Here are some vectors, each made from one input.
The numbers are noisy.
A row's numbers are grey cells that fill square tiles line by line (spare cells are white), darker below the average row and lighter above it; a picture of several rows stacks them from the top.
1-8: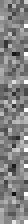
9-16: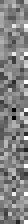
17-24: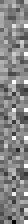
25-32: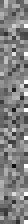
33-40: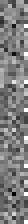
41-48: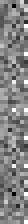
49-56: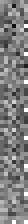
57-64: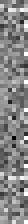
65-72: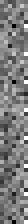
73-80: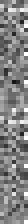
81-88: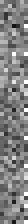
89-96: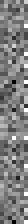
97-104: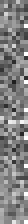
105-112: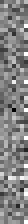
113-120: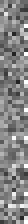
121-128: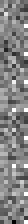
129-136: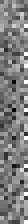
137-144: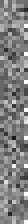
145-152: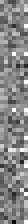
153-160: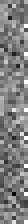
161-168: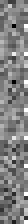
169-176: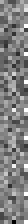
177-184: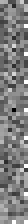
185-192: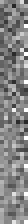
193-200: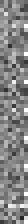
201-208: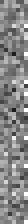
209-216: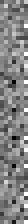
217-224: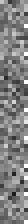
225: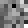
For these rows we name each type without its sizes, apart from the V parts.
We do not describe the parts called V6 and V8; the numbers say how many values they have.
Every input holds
either a value of V6 and a value of V8, or a list of points on a line.
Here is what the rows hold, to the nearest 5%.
About 40% of them hold a value of V6 and a value of V8. The rest are lists of points on a line.
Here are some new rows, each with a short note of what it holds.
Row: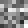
the empty list
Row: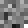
a value of V6 and a value of V8
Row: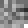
a list of two items
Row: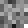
a value of V6 and a value of V8
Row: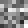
the empty list
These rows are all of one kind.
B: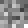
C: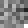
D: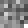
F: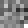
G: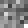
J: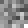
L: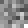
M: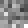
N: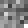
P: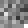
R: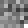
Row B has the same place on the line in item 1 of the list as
J and L.
